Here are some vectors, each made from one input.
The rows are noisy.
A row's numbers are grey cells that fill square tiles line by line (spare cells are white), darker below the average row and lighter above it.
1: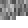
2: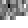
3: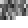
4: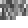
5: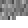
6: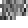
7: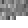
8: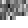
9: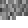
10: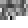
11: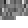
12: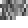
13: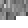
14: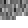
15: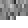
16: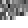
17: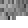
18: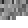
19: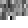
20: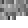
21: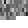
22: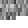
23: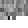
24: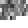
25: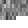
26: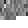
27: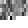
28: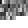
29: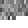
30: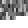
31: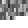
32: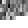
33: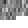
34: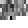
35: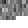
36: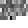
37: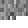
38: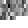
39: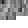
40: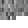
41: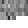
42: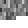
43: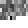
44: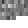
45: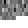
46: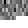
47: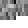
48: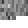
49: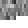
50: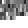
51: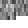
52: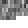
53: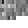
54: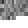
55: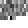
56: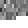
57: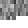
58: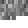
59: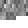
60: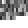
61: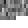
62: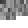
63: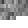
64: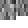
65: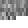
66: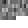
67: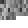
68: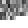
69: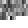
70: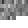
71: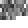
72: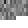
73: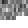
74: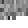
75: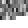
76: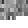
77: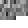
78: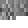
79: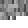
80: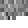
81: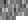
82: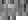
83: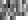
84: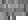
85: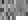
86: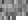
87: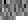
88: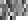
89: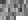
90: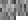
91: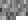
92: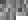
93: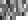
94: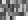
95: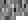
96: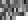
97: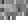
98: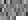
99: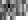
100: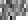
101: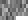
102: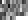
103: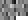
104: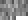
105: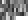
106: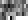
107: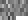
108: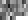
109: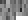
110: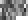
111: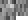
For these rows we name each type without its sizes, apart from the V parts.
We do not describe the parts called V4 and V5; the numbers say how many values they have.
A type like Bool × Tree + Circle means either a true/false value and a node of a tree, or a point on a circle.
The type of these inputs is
Bool × V4 × V5 + Line.
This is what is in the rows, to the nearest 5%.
About 35% of them hold a point on a line. The rest hold a true/false value, a value of V4 and a value of V5.
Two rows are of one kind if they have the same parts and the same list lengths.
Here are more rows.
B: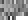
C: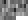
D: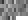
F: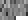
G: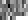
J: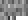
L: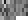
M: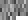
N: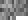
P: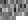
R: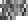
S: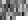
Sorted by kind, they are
B, C, D, F, J, L, M, N, P
G, R, S

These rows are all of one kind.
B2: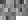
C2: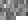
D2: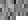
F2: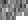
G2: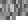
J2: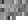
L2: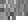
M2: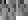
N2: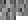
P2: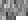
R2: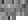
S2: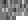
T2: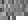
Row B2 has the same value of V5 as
M2 and N2.
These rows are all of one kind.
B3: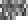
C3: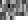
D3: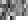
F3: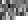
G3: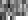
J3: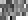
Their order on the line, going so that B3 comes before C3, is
B3, J3, D3, G3, C3, F3.
